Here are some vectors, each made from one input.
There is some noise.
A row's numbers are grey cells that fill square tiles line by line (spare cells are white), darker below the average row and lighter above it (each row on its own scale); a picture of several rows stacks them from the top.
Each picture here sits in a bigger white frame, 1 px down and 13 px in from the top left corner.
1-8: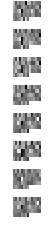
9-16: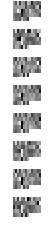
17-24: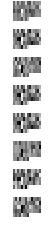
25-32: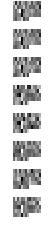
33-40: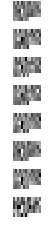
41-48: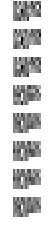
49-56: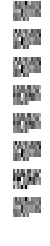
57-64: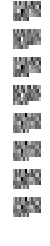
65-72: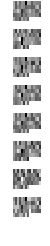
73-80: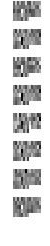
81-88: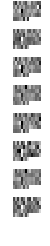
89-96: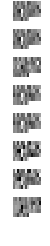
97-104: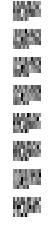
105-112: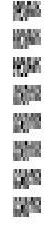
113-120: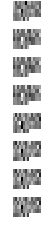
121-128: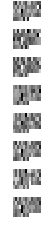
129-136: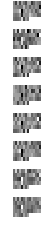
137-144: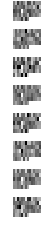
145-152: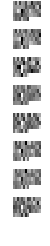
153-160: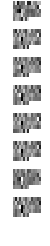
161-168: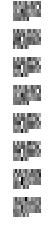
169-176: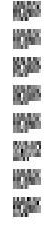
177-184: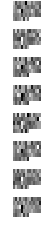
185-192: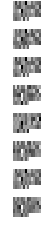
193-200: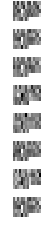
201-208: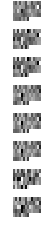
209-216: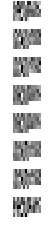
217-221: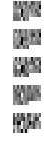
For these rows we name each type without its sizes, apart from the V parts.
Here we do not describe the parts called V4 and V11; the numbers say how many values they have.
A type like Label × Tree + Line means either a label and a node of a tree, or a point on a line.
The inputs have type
(Line + Tree) × V4 + V11.
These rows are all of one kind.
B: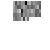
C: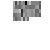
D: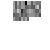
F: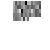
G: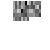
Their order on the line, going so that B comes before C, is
G, F, B, D, C.
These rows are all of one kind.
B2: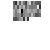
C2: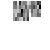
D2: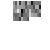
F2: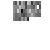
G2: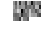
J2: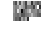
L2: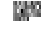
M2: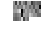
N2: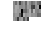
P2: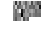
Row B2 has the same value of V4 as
M2 and P2.
